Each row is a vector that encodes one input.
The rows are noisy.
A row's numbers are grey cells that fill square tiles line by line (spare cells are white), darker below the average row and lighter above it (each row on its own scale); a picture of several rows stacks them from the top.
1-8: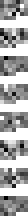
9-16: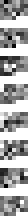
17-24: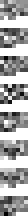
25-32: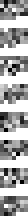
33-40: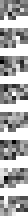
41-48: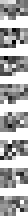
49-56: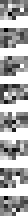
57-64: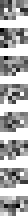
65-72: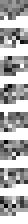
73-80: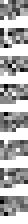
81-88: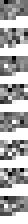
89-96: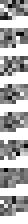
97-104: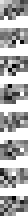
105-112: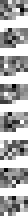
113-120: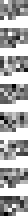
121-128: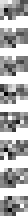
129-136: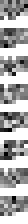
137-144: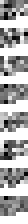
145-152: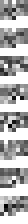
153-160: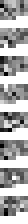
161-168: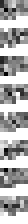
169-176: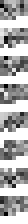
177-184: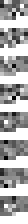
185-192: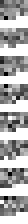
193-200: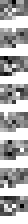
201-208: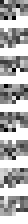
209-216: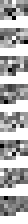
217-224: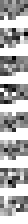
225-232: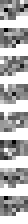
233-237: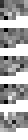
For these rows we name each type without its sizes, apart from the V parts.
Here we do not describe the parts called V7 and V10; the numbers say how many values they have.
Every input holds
a value of V10, together with either a node of a tree, or three true/false values and a value of V7.
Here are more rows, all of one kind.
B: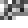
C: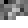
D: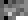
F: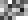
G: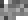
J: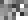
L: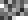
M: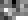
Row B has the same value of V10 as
F and L.
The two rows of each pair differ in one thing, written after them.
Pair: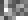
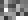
one of the three true/false values
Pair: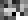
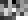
the value of V7
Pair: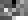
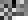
one of the three true/false values
